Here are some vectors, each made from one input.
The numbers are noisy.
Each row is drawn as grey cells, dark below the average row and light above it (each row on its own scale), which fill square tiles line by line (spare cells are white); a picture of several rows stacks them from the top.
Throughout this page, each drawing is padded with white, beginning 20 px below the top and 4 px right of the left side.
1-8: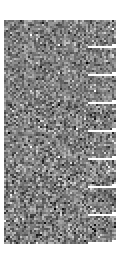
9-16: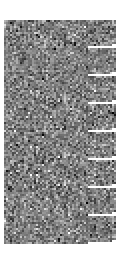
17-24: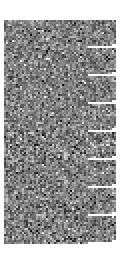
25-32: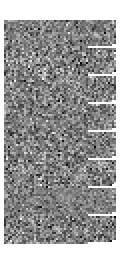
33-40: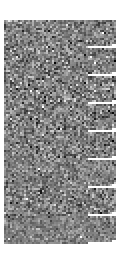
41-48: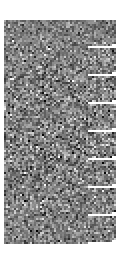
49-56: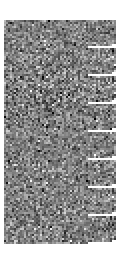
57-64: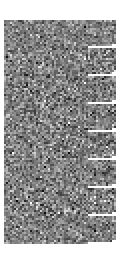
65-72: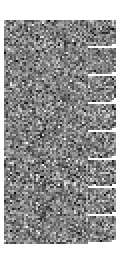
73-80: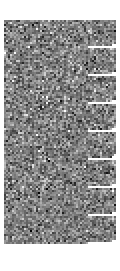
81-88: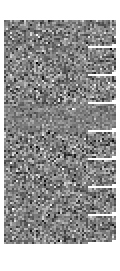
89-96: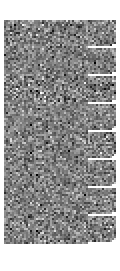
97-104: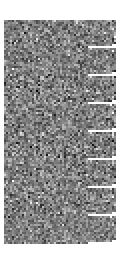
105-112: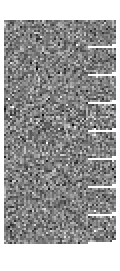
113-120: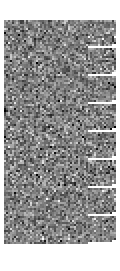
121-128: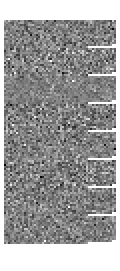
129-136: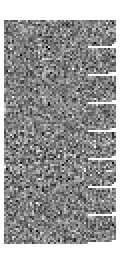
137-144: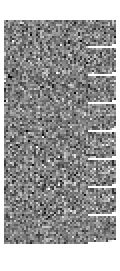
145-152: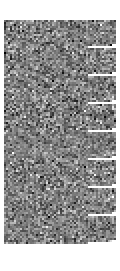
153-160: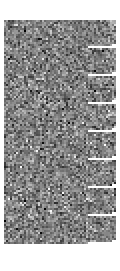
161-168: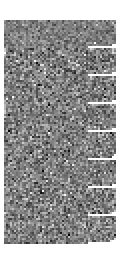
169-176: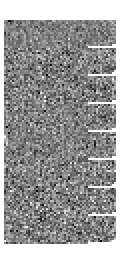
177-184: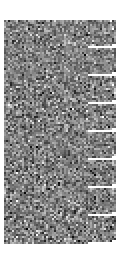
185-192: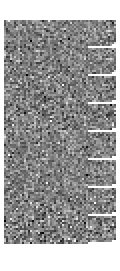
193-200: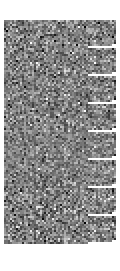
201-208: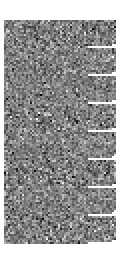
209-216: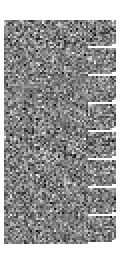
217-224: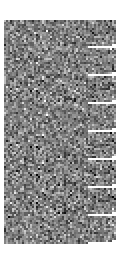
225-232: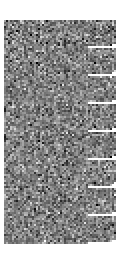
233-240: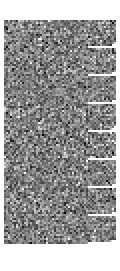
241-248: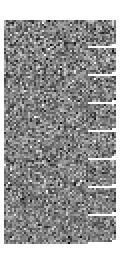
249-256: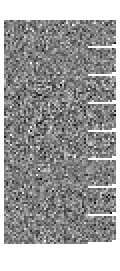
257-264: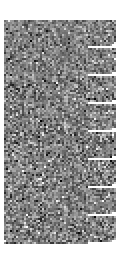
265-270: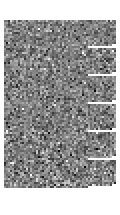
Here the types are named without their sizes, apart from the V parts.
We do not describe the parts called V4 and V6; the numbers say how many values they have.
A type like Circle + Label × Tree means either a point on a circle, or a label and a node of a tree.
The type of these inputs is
List((Label + Line × V4) × V6).
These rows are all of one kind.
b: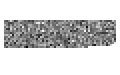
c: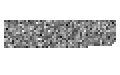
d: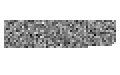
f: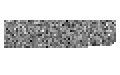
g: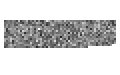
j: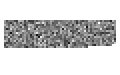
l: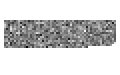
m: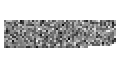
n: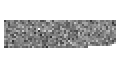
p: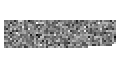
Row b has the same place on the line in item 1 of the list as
f, g, m and n.
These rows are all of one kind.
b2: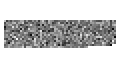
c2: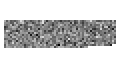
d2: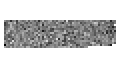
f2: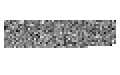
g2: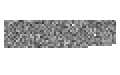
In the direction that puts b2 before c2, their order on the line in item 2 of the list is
d2, b2, g2, f2, c2.
